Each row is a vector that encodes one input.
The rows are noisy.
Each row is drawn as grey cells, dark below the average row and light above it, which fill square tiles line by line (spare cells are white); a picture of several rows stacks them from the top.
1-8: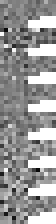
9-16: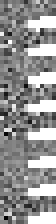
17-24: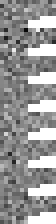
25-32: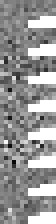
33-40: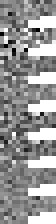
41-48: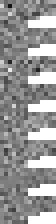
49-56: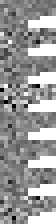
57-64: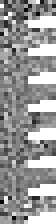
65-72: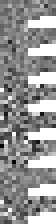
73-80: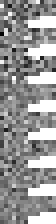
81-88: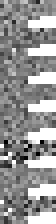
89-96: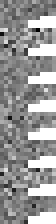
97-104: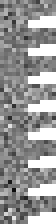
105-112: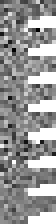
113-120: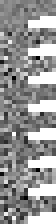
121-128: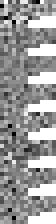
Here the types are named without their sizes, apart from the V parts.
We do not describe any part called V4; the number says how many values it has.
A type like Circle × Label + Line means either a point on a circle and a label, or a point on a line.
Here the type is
(Bool × Bool × Bool × Bool + V4) × Line + Label.
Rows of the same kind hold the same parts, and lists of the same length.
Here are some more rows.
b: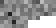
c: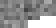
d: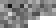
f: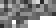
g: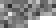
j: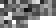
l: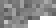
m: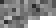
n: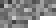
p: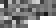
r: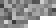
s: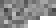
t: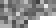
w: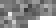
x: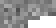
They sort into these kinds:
b, c, f, l, p, r, s, x
d, g
j, m, n, t, w

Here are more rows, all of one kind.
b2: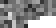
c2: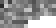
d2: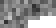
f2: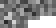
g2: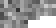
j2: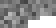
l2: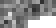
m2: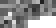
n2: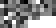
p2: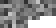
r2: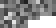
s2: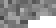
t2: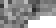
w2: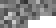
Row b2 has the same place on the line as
f2, l2, m2 and t2.
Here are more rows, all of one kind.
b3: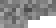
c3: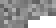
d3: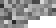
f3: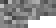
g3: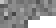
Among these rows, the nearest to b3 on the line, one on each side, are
f3 and g3.
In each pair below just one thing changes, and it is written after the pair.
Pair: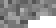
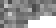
the value of V4
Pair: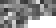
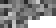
the value of V4
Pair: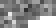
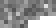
the place on the line
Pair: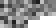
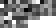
the value of V4
